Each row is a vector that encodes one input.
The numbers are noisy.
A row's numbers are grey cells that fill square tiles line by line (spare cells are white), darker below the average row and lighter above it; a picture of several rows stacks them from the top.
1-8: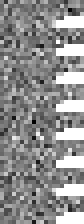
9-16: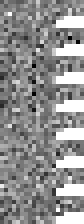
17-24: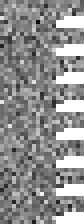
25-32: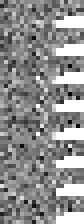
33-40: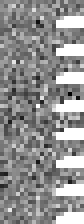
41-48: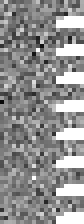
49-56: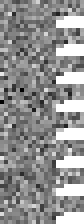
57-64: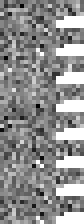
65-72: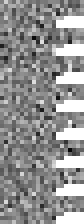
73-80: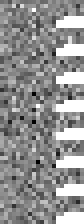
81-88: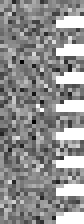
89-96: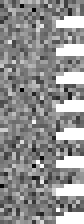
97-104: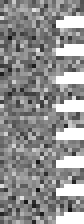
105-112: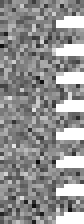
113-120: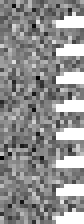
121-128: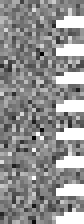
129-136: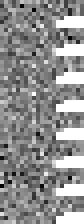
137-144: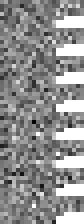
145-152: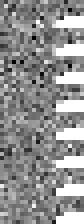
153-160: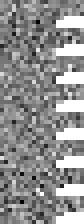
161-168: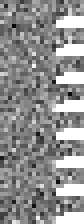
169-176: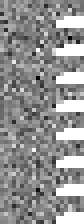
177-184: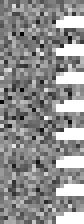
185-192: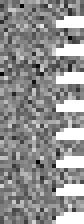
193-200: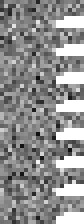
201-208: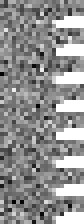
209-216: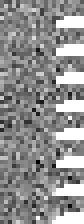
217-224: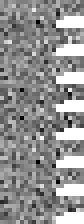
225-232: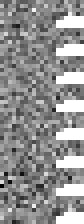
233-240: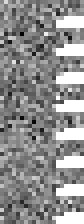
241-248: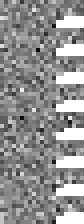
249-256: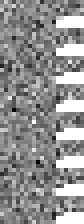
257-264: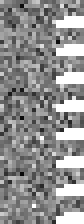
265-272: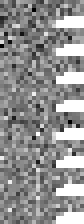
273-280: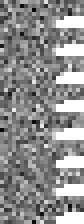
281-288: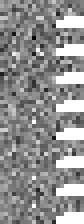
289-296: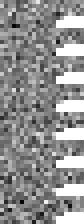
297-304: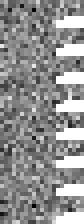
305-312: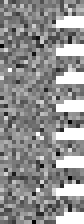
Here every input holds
four true/false values, together with either one of 8 labels, or a point on a 14-point line.
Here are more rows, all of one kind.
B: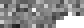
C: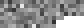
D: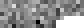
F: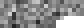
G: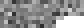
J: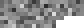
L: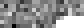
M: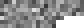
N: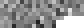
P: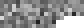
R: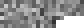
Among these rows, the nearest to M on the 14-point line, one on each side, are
D and J.
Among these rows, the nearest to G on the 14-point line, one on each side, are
F and P.
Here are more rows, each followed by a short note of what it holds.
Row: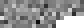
a point on a 14-point line and four true/false values
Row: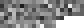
one of 8 labels and four true/false values
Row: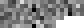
one of 8 labels and four true/false values
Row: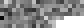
one of 8 labels and four true/false values
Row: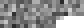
a point on a 14-point line and four true/false values
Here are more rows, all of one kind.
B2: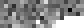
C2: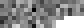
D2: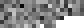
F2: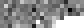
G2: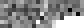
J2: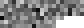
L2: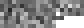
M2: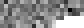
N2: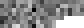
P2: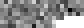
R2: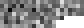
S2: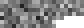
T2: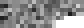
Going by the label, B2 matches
F2, G2, M2 and P2.
